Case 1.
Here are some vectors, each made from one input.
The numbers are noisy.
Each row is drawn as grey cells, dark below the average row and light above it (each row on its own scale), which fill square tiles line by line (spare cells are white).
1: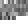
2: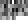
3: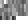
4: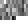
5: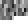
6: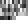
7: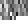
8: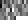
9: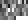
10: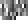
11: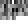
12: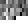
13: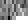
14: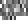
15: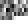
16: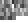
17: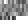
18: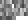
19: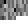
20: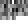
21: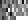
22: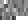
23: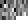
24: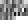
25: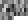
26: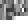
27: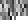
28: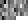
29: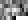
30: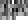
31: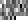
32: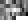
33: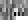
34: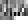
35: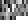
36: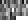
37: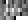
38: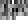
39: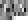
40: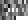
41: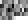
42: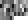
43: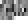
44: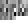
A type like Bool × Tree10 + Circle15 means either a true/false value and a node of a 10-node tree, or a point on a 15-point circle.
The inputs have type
Bool × Label6 + Unit.
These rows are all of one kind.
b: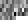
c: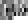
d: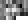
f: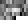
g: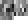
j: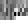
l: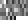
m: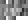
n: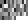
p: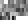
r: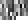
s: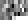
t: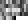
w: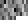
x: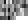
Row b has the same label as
c, g, j and s.
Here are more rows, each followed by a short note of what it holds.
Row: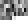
one of 6 labels and a true/false value
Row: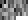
one of 6 labels and a true/false value
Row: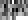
a fixed value
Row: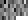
one of 6 labels and a true/false value
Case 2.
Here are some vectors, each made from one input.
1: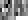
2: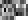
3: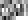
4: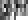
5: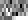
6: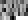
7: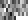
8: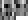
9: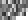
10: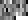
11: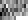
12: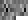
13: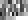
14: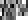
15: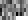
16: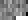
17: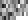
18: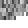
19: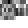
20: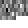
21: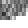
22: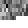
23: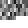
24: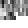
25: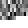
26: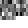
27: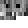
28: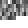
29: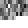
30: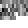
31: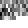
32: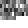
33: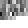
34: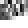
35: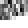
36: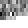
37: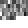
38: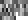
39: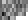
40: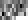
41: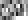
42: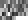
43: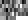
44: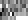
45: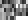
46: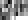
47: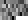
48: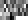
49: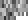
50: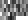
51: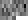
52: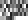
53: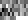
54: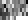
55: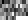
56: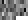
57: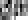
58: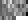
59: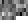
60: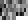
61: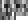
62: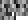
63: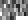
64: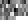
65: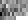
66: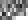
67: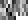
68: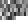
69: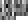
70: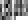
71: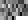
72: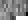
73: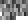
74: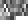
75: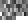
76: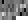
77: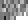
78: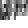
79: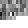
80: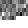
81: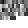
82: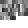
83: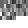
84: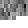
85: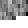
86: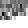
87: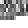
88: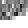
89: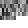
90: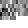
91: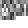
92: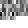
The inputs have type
Bool × Label9.
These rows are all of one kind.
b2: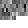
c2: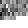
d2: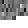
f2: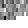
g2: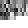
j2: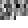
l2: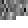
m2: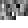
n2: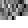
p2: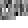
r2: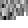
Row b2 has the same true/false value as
c2, m2, n2 and r2.
